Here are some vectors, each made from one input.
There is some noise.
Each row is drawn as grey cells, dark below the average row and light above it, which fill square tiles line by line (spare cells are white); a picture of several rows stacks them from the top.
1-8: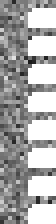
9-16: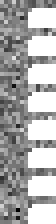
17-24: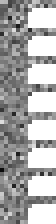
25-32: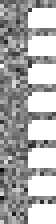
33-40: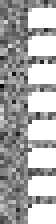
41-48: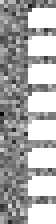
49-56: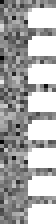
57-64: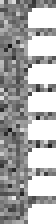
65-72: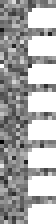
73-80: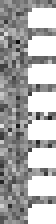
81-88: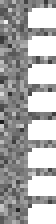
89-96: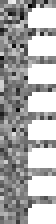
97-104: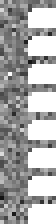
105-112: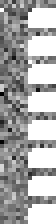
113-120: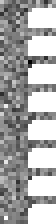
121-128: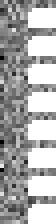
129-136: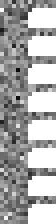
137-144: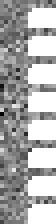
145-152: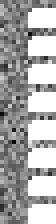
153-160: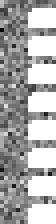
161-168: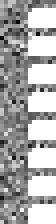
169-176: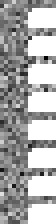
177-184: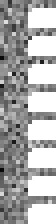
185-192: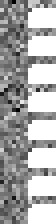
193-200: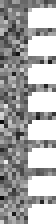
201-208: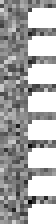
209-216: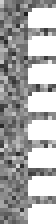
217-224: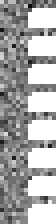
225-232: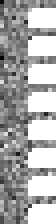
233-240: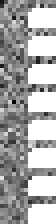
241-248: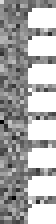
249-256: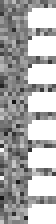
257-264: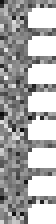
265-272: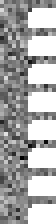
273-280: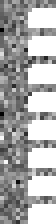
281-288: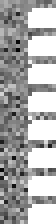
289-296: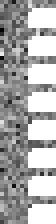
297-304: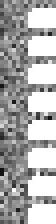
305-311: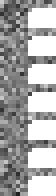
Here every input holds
a point on a 4-point line and a true/false value, together with either a point on a 14-point circle, or a fixed value.
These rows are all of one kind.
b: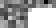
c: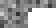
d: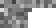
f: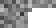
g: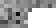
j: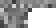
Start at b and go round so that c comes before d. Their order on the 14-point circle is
b, g, c, d, f, j.
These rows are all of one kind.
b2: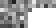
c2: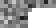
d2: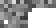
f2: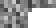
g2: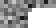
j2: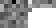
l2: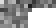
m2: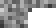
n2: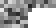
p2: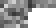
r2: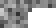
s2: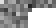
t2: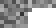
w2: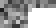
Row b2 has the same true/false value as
j2, t2 and w2.
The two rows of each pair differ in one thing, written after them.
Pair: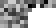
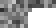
the place on the 4-point line
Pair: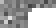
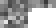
the true/false value
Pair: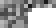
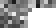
the place on the 14-point circle
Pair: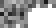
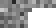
the place on the 14-point circle
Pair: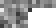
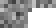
the true/false value
